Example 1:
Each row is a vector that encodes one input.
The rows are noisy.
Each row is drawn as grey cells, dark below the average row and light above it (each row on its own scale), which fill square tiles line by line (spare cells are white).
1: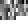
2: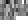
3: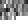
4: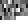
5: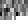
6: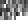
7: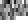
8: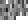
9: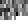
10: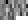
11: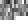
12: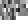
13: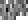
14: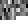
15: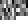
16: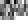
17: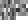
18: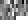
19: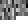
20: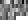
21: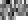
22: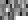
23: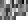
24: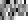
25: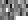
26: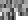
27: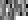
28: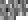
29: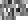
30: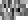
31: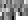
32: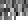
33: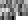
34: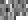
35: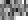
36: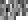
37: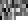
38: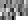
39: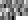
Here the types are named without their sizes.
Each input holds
three true/false values.
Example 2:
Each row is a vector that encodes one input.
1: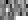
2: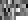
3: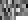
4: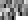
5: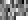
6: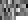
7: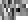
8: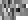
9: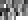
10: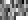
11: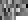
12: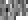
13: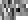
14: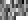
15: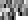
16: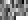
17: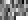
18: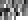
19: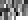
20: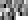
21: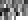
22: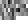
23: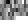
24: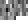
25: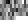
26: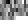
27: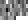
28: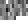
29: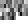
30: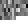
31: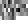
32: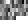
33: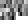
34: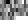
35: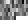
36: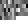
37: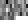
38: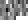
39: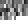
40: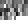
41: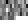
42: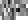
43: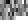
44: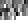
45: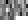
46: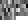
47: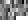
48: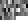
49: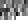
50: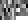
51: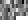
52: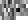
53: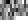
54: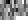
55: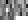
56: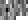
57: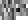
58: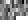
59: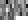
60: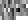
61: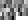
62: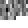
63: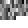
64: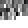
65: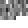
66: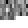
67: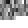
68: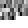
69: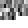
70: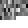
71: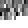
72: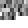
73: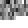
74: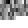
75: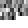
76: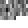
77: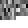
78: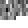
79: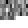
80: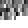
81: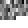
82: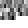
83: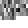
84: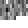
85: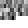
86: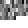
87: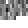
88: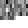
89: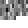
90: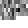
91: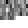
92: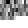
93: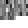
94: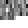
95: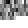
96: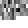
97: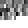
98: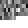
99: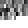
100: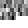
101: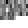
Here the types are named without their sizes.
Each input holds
three true/false values.
